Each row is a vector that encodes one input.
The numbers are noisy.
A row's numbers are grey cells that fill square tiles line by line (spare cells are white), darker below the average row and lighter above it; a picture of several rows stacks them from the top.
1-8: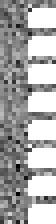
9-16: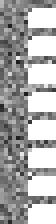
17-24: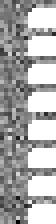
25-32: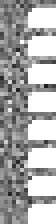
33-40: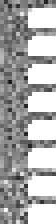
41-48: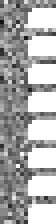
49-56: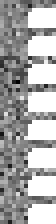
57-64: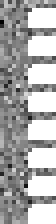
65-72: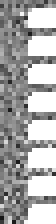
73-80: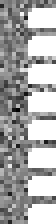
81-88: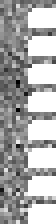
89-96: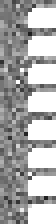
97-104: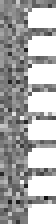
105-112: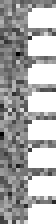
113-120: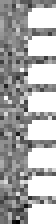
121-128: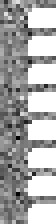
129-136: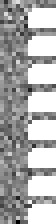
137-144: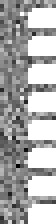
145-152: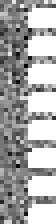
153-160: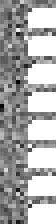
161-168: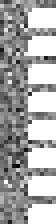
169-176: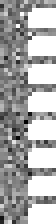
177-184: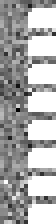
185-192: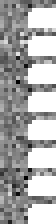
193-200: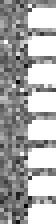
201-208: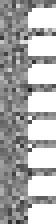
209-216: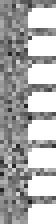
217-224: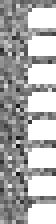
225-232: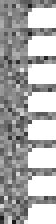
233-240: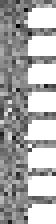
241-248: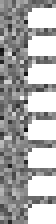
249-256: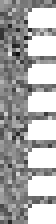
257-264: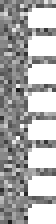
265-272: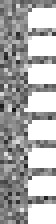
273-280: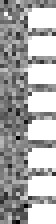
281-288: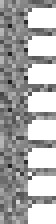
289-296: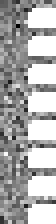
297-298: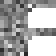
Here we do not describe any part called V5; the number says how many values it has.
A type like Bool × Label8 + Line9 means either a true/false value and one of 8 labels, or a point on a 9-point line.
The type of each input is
Circle6 × Circle6 + Line4 × (Line6 + V5).
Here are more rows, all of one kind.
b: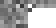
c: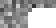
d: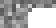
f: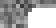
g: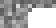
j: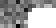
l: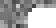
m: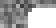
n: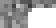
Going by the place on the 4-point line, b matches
f, l and m.
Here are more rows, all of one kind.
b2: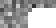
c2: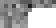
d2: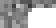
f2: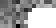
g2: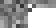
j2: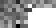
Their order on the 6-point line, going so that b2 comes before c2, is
g2, j2, b2, f2, d2, c2.
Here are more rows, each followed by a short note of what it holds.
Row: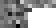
a point on a 4-point line and a value of V5
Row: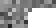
a point on a 4-point line and a value of V5
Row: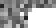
a point on each of two 6-point circles
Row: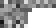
a point on each of two 6-point circles
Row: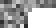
a point on each of two 6-point circles
